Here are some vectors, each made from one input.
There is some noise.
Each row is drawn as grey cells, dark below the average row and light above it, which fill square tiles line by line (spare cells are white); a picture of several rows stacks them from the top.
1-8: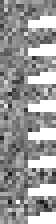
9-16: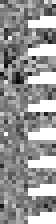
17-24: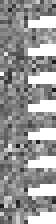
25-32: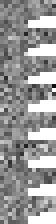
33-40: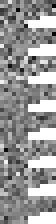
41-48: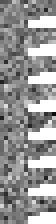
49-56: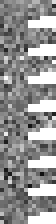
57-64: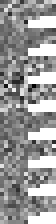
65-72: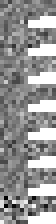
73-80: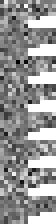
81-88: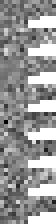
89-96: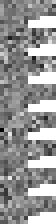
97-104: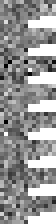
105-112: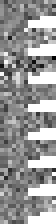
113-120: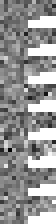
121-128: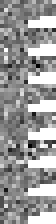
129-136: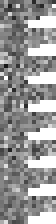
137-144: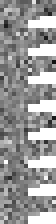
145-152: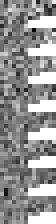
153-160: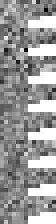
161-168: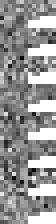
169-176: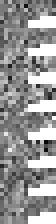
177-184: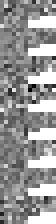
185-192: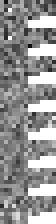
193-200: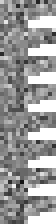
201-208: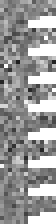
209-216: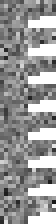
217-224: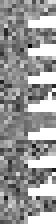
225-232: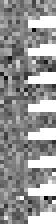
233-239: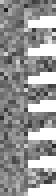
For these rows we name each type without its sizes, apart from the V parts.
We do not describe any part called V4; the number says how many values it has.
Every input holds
a list of items, each either a label and a value of V4, or a point on a line.
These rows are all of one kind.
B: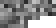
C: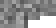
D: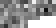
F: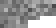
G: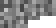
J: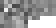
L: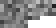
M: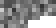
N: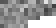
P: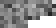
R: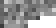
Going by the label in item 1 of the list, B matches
C and G.
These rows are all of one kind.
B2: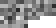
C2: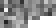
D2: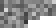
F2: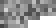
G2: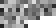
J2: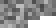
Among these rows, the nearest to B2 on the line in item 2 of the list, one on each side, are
D2 and G2.
